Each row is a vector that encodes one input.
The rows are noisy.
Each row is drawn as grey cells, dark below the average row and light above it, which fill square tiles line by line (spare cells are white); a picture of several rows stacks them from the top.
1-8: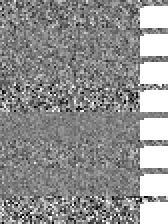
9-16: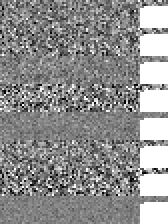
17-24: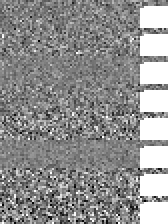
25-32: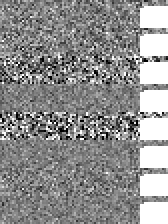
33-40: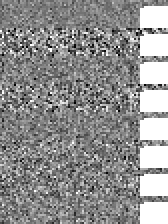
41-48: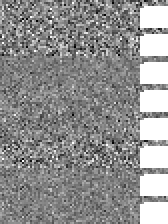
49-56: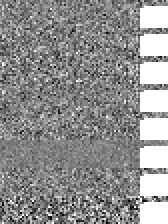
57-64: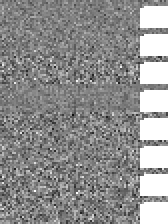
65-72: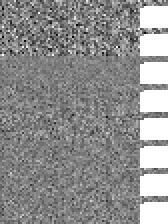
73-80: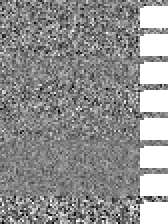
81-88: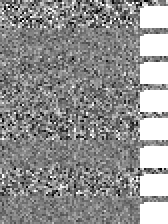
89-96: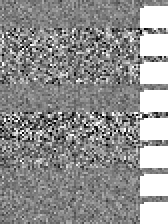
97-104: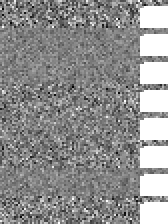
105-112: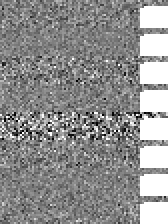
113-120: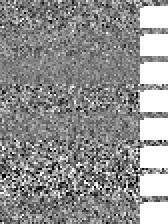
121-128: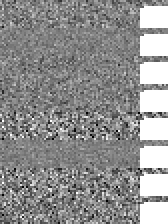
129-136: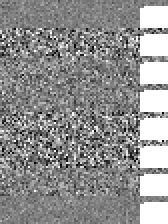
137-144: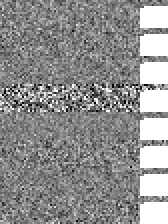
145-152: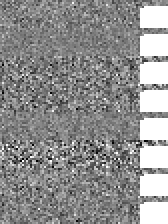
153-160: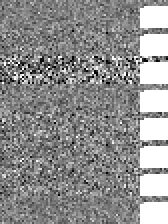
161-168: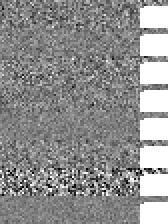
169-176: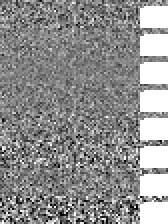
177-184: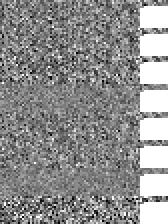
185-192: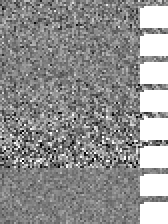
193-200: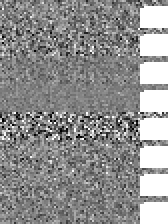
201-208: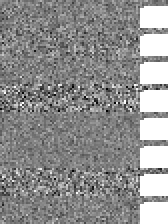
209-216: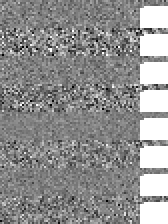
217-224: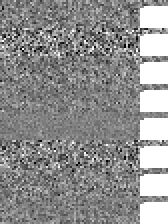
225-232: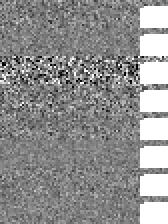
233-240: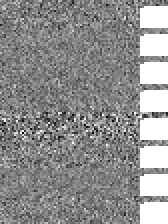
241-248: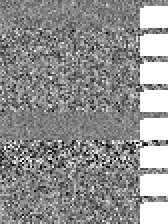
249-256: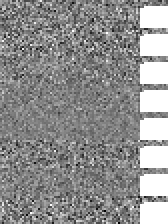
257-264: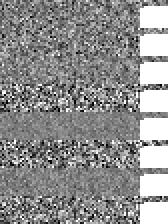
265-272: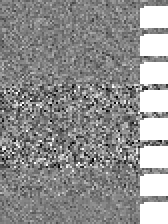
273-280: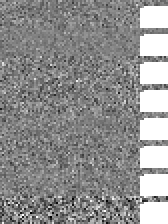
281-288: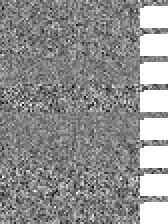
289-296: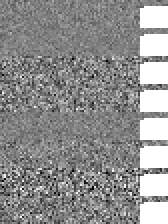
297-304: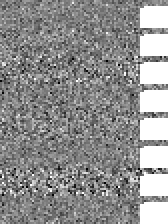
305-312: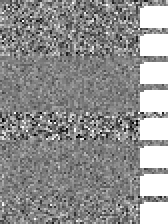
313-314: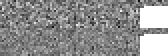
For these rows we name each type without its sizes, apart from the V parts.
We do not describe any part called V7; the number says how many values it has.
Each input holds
a list of items, each a true/false value and a value of V7.
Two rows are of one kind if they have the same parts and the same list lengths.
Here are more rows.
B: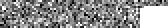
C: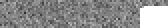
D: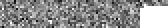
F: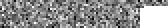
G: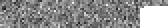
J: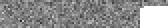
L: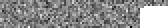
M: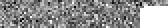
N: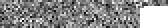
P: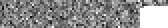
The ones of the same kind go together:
B, C, J
D, F, G, M, N, P
L

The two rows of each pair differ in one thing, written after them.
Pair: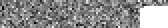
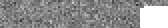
the value of V7 in item 1 of the list
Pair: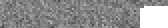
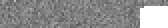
the true/false value in item 1 of the list
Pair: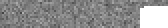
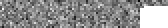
the true/false value in item 1 of the list
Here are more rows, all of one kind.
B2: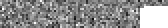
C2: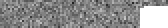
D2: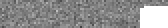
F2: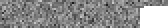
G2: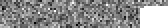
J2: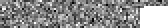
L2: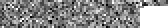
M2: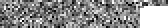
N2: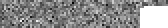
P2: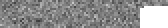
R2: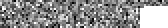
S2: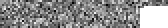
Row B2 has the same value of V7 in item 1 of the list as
N2 and R2.
